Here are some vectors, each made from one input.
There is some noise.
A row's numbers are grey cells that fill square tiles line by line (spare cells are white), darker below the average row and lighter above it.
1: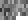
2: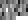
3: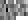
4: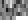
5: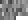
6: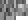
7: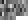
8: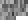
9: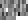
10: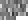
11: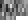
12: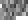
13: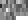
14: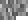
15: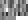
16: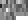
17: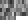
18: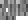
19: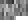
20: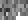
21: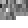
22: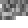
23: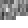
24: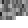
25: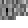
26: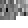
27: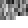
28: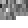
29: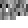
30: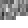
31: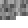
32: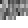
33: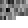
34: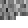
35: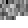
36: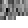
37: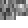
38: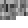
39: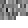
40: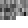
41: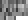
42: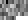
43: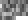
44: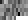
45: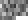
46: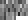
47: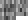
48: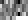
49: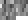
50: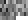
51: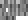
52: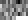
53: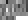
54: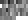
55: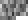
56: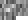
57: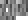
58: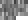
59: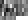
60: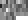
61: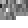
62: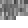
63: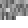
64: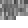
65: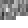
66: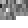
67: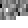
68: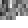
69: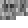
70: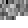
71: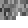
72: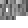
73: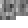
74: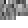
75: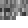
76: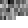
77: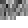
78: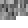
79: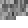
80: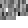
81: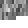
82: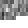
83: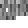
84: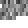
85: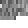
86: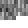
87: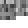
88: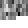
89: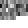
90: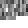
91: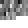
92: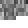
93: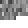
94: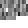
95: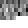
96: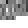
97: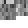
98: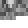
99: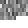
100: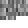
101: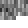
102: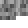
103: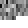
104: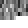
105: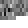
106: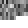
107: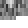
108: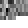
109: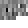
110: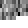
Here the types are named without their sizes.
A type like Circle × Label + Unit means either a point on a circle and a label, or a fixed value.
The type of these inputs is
(Bool × Bool × Bool + Unit) × Circle × (Circle + Unit).
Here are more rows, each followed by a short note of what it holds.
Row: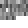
a point on a circle
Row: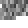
a point on a circle and three true/false values
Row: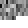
a point on each of two circles
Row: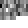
a point on each of two circles
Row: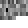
a point on each of two circles and three true/false values
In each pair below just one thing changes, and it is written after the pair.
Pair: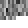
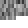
the place on one of the two circles
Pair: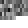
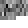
the place on one of the two circles
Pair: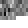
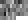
the place on one of the two circles
